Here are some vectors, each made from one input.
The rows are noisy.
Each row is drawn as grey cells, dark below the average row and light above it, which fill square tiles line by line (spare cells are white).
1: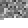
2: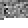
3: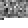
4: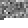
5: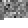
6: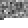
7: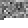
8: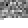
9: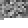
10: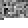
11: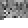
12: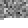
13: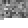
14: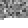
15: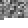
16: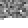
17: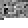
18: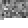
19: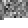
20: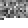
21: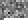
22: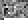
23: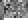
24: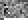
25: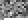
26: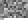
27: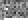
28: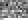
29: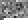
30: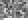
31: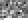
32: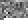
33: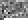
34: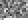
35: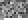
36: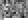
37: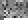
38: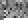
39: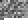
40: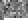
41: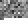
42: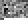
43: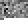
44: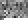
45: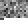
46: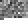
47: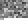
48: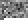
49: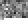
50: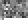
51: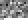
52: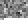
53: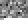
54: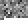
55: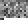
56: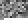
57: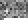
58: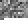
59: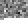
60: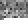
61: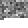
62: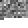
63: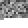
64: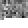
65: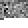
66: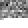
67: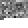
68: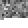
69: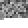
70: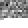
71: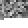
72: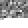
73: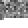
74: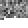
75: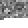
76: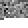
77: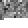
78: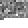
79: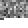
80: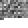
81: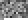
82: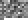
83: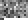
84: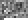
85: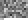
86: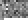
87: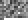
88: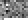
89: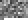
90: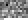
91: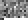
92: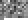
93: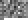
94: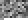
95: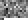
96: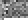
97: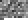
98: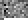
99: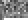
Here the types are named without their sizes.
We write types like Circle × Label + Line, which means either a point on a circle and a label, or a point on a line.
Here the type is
Bool × Circle × (Circle × Circle + Unit).
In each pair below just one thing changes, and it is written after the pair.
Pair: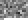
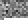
the place on one of the three circles
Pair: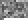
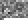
the place on one of the three circles
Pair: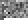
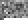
the place on one of the three circles
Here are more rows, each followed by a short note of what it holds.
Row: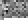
a point on each of three circles and a true/false value
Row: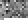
a point on each of three circles and a true/false value
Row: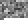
a point on each of three circles and a true/false value
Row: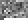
a point on each of three circles and a true/false value
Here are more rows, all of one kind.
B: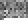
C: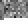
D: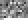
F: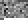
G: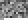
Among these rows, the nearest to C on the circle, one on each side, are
B and F.
